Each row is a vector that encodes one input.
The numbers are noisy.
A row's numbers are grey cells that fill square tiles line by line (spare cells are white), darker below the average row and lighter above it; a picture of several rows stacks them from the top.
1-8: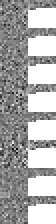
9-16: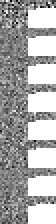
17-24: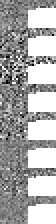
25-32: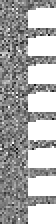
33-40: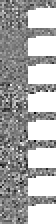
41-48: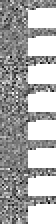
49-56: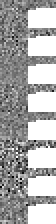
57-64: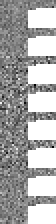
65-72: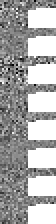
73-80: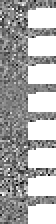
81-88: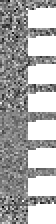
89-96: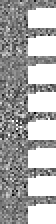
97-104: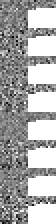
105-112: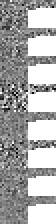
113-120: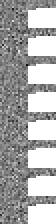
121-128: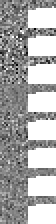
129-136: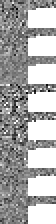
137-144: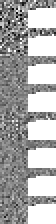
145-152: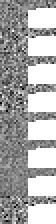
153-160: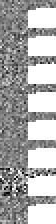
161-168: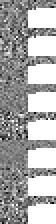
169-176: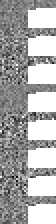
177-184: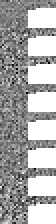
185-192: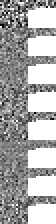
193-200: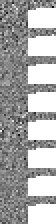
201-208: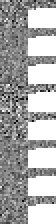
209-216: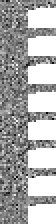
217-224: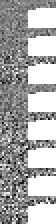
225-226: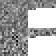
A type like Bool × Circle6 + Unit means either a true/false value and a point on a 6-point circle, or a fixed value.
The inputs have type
Circle6 + Line6 + List2(Line5) + Tree8.
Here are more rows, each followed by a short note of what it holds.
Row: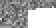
a list of two items
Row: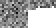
a point on a 6-point line
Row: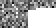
a point on a 6-point circle
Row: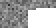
a point on a 6-point circle
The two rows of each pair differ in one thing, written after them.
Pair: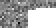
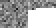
the place on the 5-point line in item 1 of the list
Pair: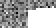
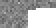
the place on the 5-point line in item 1 of the list
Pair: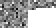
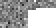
the place on the 5-point line in item 2 of the list
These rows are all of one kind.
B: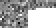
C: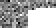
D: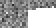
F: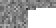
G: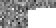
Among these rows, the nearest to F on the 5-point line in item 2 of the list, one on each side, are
C and D.
